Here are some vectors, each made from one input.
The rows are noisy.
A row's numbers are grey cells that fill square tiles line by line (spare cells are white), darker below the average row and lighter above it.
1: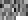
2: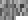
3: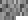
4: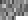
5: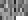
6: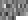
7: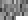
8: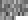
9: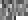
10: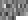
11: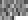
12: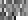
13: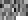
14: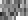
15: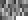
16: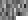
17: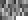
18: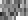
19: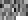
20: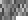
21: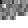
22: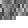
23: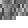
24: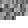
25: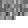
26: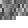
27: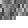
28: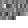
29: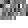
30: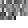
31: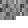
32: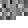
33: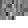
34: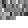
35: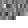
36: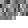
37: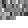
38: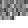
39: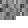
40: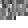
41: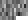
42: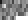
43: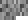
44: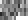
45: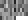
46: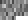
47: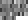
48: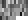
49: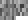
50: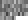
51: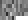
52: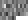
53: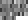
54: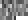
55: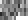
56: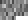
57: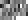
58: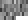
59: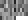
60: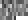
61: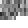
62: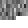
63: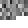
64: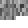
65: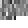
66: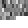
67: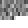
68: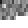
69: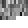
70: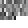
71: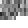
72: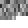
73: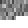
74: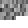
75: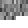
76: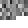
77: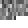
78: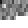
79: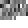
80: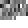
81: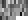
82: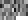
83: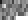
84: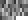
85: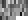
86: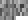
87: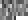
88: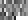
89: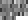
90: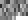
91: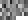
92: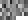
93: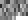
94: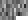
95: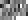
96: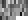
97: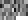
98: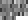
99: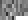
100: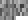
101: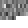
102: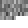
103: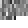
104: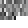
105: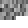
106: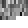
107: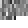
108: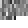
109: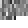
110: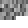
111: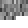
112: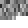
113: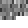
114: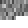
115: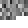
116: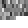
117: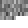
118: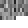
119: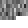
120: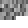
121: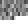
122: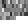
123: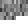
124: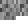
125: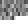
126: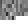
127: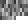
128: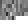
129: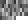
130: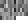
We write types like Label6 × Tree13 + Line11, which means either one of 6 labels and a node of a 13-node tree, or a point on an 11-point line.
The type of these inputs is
Circle13 + Tree12.
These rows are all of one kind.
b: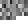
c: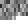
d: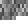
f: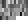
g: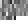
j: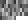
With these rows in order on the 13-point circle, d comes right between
c and g.
